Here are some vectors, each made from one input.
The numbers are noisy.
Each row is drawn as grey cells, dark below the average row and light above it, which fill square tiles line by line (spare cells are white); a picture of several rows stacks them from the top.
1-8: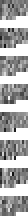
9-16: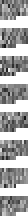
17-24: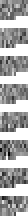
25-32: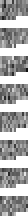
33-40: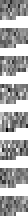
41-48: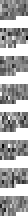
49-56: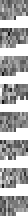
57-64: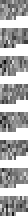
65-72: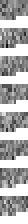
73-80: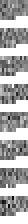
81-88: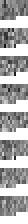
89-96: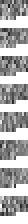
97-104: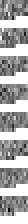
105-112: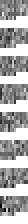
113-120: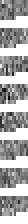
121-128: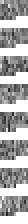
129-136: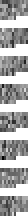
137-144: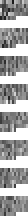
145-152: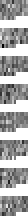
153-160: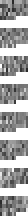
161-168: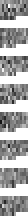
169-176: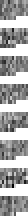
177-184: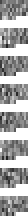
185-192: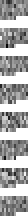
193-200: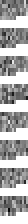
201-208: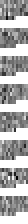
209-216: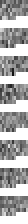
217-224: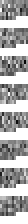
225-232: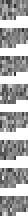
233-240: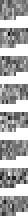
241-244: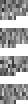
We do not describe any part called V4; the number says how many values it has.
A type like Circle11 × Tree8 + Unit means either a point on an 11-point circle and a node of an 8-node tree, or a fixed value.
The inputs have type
(Bool × Bool × Bool × Bool + Unit) × Line7 + Line8 × List2(V4).
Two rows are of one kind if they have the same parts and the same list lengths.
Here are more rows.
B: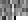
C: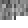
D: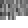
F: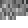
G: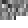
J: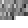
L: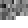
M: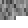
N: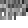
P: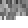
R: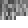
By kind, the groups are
B, F, G, N
C, R
D, L
J, P
M

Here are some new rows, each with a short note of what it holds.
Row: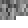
a point on an 8-point line, together with the empty list
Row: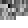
a point on an 8-point line, together with the empty list
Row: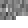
a point on a 7-point line
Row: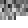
a point on an 8-point line, together with a list of two items
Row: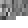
a point on a 7-point line
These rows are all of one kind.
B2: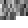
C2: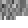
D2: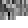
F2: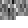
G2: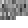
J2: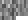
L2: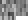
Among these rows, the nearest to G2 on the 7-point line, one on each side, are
B2 and J2.
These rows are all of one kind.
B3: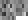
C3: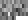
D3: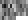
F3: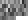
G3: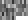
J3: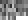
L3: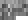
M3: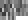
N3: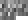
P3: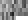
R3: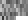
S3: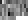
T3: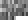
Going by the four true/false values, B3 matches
C3, J3, L3 and N3.
